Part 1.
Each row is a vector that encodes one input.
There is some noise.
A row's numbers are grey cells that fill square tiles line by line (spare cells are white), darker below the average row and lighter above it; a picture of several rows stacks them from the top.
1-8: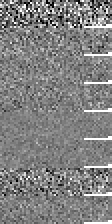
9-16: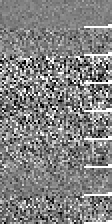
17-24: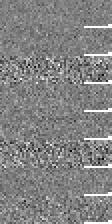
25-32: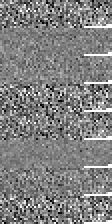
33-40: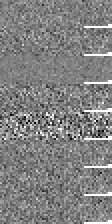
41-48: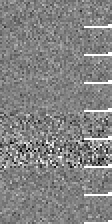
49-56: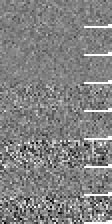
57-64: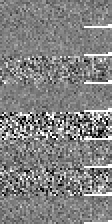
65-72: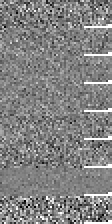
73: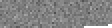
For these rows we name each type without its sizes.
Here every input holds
a list of points on a line.
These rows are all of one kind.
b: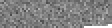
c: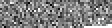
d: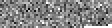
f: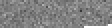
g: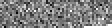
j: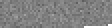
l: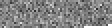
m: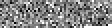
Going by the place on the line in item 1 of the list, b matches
j and l.
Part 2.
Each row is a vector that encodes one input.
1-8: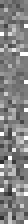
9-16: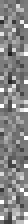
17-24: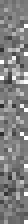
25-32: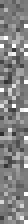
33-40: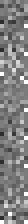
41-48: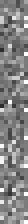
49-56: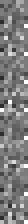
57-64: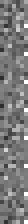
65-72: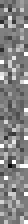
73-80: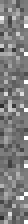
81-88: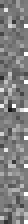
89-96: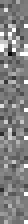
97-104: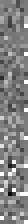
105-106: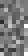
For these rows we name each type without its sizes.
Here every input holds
a point on a line and a true/false value.
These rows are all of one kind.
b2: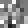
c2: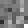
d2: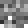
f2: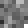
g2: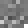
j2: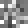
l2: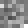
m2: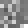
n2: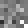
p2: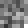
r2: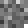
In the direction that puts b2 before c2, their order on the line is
p2, b2, j2, r2, g2, m2, d2, l2, f2, c2, n2.
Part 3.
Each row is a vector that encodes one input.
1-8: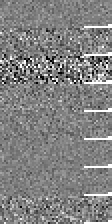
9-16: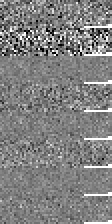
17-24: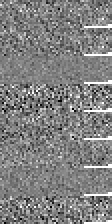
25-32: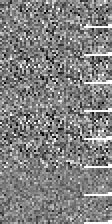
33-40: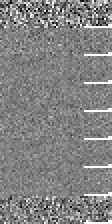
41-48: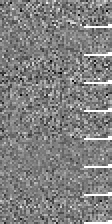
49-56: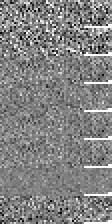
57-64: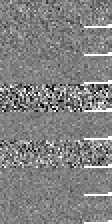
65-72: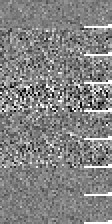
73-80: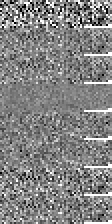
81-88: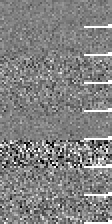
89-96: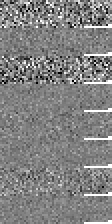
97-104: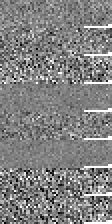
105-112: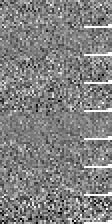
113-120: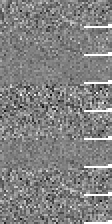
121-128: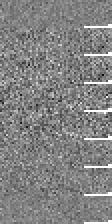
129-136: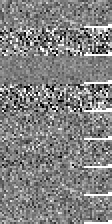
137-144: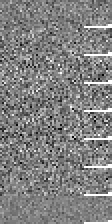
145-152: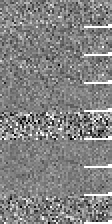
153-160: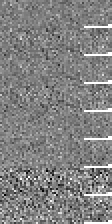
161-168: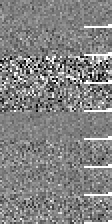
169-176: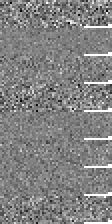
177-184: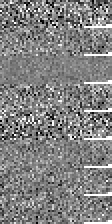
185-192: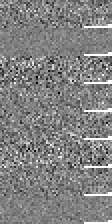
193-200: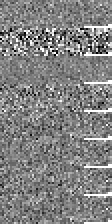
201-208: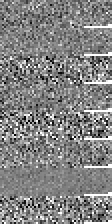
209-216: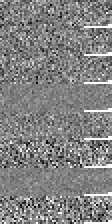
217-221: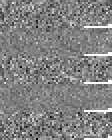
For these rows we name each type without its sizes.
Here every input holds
either a point on a circle, or a fixed value, or four true/false values.
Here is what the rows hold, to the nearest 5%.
About 30% of them hold a point on a circle. About 5% of them hold a fixed value. The rest hold four true/false values.
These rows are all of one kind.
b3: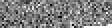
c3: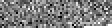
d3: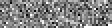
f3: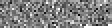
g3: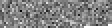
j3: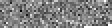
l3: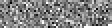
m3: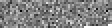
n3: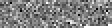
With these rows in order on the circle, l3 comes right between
g3 and m3.
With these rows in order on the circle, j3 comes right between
d3 and n3.
